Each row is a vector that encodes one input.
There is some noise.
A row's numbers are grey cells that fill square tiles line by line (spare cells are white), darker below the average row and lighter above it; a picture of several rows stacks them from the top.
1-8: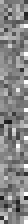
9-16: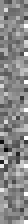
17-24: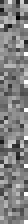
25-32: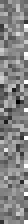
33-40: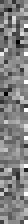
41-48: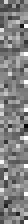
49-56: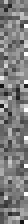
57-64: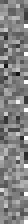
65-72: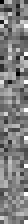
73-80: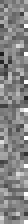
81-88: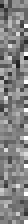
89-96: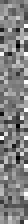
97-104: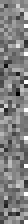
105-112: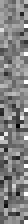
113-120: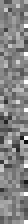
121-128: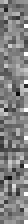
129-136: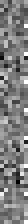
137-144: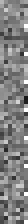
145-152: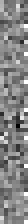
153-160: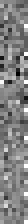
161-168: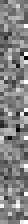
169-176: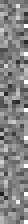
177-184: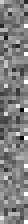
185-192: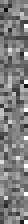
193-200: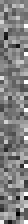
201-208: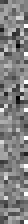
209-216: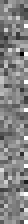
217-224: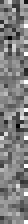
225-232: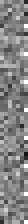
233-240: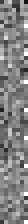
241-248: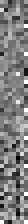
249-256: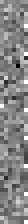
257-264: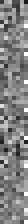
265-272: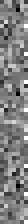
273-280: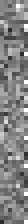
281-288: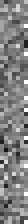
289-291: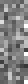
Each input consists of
either a point on a 6-point line, or a list of up to three points on an 8-point circle.
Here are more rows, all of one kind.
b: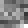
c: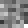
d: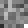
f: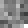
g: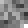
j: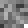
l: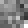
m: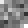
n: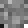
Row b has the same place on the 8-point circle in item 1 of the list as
c and f.
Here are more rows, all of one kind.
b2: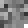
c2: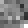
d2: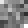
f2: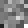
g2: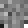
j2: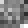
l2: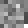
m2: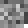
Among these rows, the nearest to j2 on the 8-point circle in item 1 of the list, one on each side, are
c2 and d2.
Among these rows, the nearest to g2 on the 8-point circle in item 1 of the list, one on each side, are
b2 and f2.
